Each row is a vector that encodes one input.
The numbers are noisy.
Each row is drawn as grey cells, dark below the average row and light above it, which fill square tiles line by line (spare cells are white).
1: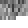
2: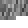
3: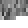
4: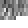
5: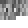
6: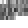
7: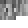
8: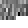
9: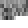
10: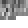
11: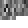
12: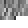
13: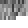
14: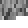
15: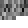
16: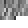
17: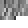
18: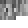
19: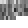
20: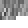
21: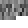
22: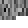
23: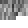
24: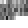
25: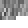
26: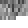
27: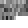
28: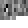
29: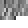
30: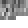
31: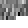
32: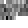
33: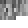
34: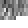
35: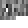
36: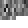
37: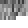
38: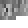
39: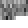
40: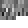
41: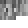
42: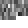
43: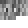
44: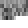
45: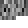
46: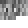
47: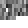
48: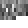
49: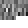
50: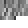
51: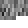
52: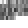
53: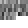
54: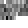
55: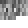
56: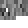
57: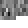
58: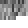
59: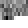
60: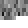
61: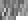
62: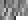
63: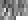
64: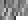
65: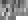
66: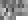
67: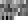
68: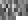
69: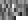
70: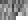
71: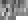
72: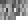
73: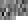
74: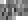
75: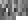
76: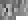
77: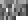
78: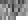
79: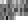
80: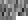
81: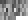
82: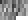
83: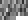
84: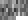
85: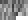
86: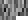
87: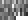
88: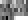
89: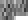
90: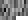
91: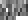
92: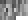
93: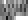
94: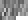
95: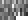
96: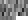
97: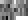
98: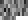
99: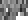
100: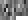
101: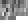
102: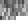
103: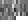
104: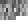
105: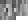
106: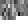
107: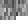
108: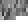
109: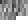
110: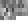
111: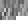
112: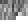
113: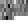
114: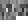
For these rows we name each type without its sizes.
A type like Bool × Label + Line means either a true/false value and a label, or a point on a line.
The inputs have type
Circle × (Tree + Unit).
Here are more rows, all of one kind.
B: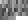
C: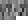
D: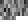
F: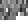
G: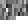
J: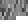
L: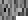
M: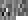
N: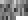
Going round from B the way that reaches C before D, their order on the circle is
B, N, C, L, J, D, F, M, G.
